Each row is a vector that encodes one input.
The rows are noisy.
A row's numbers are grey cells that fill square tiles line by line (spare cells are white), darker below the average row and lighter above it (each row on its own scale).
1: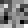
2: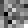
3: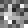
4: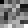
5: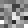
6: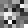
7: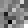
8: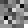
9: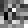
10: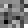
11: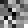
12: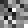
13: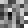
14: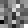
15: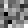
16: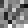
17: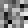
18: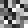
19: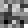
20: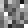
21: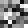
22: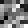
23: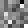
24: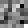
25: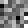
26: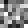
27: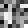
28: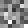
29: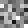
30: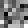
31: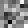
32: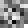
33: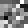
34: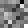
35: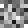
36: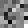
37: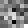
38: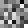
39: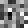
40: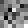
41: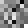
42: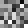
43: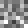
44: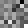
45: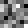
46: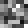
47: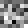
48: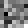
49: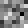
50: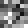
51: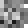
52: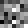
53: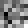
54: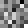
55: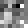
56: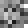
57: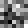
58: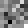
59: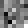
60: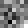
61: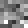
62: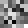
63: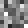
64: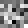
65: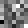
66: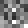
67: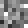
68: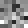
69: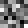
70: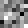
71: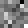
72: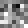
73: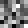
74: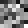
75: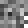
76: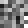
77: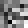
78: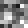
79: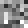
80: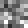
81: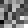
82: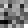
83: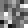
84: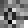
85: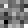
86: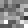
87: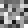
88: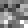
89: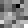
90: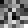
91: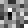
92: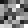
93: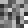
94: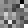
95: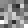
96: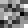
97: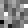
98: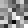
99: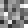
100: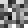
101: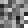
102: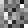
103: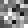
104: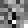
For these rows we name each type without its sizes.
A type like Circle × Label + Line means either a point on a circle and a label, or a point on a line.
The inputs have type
List(Line).
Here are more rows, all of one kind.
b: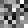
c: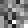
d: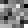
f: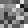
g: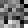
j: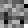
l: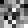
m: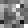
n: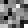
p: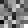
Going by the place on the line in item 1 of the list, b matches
c and l.
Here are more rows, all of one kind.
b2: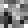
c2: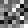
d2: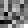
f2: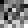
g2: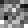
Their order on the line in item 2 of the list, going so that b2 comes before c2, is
d2, b2, c2, g2, f2.
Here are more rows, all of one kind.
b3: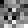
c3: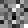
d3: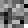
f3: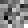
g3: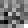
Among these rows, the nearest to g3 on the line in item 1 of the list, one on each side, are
c3 and d3.
